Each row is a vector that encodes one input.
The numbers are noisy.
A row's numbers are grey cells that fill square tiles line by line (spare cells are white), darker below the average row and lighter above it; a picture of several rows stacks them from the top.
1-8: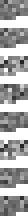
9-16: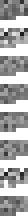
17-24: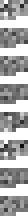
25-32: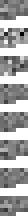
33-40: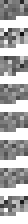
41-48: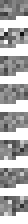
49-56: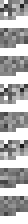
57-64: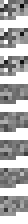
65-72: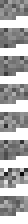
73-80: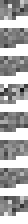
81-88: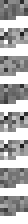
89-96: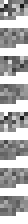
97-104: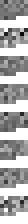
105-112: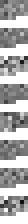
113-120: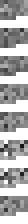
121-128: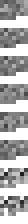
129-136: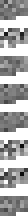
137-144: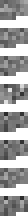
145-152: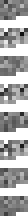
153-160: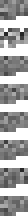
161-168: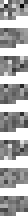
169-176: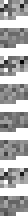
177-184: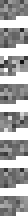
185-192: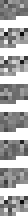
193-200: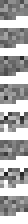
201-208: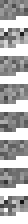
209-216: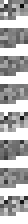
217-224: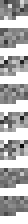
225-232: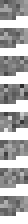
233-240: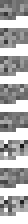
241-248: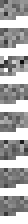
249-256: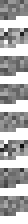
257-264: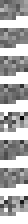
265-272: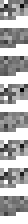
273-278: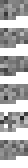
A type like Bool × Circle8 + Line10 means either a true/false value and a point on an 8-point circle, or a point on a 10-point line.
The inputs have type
Bool × (Tree12 + Unit).
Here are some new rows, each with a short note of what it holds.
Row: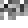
a true/false value
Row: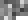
a true/false value
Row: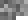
a node of a 12-node tree and a true/false value
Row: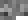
a node of a 12-node tree and a true/false value
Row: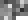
a true/false value
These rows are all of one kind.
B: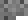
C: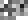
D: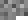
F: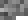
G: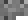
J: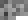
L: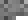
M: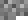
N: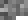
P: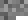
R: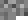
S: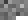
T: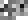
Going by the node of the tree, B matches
C, G, L and T.
